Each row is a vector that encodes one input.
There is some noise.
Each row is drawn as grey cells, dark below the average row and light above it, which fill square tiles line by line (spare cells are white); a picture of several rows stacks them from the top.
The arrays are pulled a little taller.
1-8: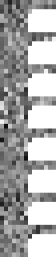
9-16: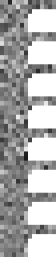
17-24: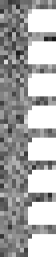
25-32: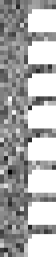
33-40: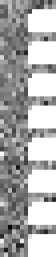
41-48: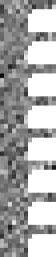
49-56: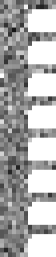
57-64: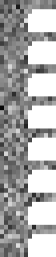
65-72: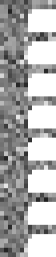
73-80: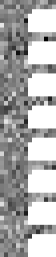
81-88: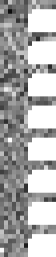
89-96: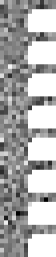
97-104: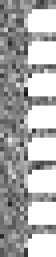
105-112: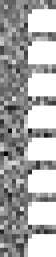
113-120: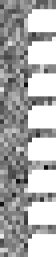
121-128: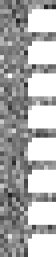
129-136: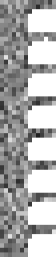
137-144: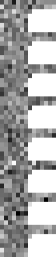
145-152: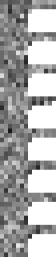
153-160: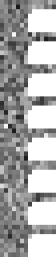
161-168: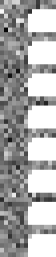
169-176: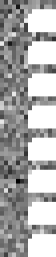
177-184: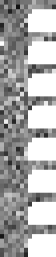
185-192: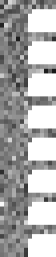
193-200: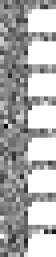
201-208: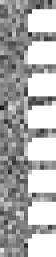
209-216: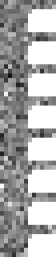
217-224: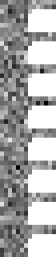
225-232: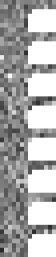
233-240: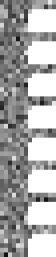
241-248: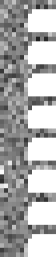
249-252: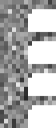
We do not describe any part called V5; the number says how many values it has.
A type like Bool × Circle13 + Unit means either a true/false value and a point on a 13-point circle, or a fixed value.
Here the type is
Bool × (Circle10 + V5).
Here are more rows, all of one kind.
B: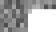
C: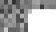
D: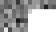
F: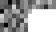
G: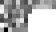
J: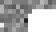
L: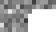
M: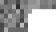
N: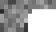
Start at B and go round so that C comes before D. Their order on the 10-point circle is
B, M, F, N, C, G, J, L, D.
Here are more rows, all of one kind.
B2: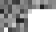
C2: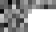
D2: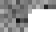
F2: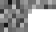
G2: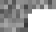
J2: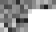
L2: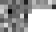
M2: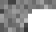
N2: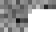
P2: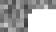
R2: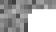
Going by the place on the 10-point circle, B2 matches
G2, L2 and P2.
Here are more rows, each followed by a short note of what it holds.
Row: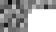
a point on a 10-point circle and a true/false value
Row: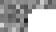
a point on a 10-point circle and a true/false value
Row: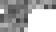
a point on a 10-point circle and a true/false value
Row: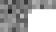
a point on a 10-point circle and a true/false value
